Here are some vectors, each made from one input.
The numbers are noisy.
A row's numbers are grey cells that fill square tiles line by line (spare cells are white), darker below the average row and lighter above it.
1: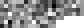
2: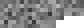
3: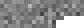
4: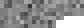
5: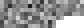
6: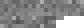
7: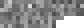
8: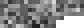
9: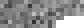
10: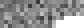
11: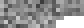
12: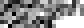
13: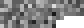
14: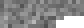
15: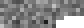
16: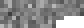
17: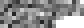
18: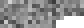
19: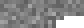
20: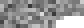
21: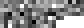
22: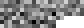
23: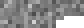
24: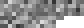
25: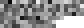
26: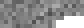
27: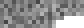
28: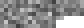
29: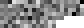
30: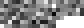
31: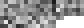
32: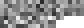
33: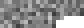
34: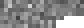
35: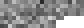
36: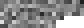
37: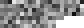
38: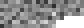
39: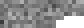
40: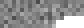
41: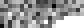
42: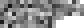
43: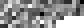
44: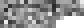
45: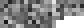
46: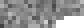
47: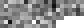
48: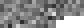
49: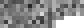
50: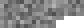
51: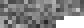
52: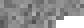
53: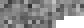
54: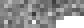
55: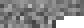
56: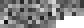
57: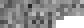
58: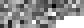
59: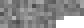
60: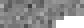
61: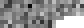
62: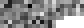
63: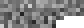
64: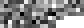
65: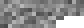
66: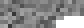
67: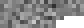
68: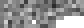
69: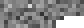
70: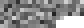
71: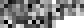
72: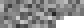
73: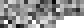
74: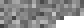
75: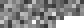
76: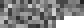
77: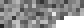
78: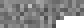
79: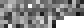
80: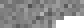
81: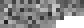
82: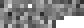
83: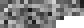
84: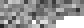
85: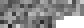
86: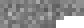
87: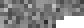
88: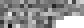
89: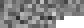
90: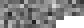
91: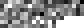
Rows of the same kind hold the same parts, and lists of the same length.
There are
3 kinds of row.
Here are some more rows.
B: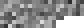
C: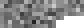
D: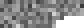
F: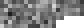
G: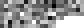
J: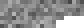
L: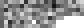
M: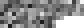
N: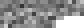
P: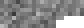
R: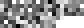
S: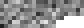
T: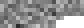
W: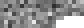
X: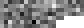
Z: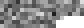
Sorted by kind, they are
B, C, D, J, S, T, X
F, G, L, M, N, P, W, Z
R

